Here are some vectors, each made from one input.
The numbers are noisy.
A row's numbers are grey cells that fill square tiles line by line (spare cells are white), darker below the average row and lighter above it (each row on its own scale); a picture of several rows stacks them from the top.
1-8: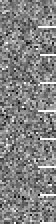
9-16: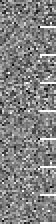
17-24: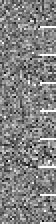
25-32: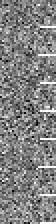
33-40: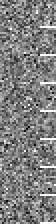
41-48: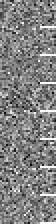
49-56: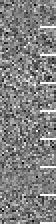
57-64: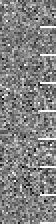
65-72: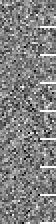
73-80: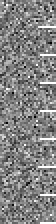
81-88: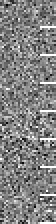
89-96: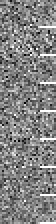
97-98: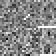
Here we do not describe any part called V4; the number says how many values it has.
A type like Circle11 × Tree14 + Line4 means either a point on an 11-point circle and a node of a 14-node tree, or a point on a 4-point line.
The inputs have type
List2(Bool × V4).
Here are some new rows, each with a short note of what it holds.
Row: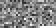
the empty list
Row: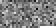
the empty list
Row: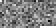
a list of one item
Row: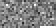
a list of one item
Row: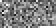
a list of one item
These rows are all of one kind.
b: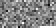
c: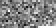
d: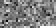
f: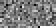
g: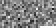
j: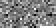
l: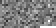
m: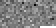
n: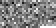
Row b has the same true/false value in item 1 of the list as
g, j and n.
